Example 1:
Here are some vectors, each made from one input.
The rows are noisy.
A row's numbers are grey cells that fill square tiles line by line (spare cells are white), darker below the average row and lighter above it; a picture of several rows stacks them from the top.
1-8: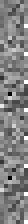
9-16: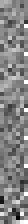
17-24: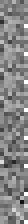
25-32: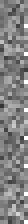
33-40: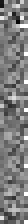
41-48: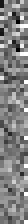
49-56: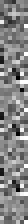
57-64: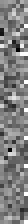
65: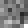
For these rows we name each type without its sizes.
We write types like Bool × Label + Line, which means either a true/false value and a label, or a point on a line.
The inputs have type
List(Line).
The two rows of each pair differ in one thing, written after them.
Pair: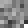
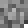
the place on the line in item 1 of the list
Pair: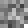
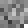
the place on the line in item 2 of the list
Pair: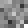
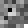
the place on the line in item 1 of the list
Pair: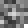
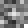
the place on the line in item 2 of the list
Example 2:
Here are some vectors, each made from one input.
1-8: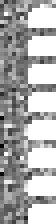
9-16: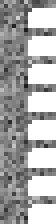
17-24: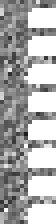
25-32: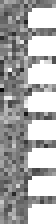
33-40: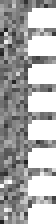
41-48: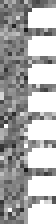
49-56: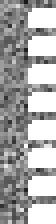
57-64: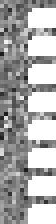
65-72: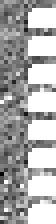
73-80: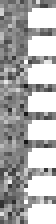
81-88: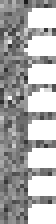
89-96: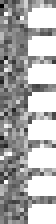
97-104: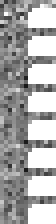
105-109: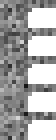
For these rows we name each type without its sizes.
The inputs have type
Label + Tree.
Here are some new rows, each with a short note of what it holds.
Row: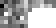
a label
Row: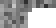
a node of a tree
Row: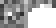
a label
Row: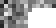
a label
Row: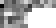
a label
